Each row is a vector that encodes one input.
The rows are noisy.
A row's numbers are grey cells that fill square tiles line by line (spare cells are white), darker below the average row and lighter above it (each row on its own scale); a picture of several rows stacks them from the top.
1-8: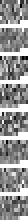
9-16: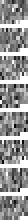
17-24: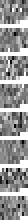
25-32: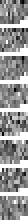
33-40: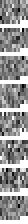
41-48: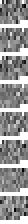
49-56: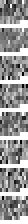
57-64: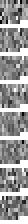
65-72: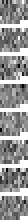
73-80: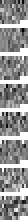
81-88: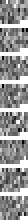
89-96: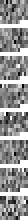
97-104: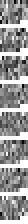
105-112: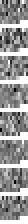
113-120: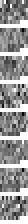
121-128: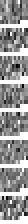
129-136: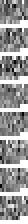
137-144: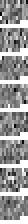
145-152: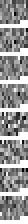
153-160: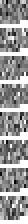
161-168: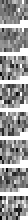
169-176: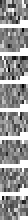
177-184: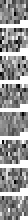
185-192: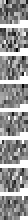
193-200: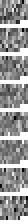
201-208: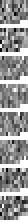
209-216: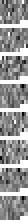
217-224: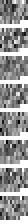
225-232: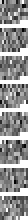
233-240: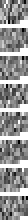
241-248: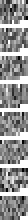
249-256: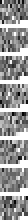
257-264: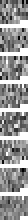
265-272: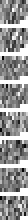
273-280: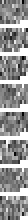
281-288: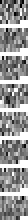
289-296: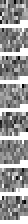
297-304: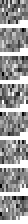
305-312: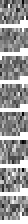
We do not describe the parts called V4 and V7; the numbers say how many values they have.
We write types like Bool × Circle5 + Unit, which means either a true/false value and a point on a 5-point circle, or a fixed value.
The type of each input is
Bool × Bool × Bool × Bool + Line11 × Line11 + Unit + V4 × V7.
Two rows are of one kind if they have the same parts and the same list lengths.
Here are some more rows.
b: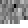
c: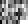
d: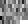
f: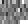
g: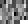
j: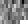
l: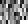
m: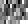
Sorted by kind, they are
b
c, g, l
d, j
f, m

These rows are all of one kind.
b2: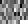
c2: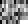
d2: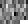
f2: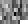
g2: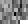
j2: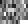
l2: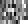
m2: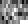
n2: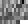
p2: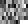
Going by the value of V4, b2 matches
f2, g2, m2 and n2.
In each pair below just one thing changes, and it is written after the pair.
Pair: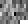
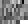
the value of V7
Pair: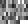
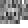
the value of V4
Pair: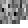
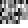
the value of V7
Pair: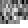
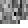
the value of V7
